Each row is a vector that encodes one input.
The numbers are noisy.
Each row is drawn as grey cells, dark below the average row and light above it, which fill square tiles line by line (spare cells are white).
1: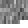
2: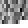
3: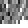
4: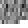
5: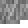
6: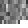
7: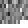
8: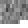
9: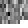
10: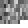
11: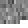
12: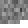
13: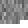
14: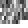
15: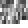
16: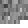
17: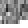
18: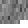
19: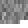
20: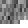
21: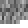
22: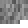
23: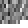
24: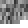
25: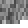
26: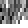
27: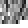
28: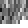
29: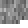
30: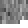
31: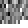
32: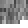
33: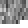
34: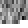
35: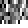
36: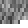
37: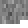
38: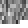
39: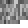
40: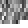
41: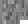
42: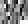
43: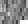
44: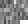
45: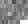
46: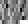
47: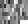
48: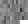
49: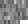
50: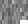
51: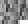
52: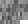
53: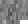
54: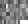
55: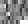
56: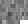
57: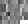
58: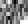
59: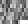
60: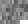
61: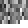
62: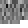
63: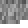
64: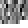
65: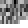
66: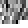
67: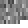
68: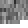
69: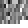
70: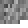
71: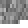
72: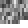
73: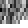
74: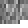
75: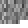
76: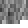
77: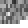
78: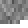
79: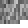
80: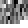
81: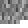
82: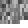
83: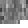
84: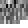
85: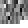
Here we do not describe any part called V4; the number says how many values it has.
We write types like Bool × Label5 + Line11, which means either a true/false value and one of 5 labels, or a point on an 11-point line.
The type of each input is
(Bool × Circle6 + Line5) × V4.
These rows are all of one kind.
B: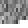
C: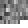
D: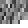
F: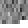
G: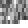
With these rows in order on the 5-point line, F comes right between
B and D.
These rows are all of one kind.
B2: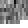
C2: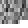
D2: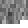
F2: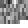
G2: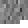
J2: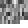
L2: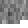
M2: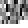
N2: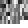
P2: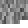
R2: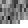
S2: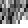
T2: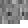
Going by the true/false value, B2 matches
C2, N2 and P2.
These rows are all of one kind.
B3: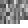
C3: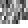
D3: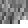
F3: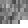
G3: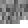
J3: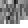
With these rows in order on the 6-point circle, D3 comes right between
C3 and G3.
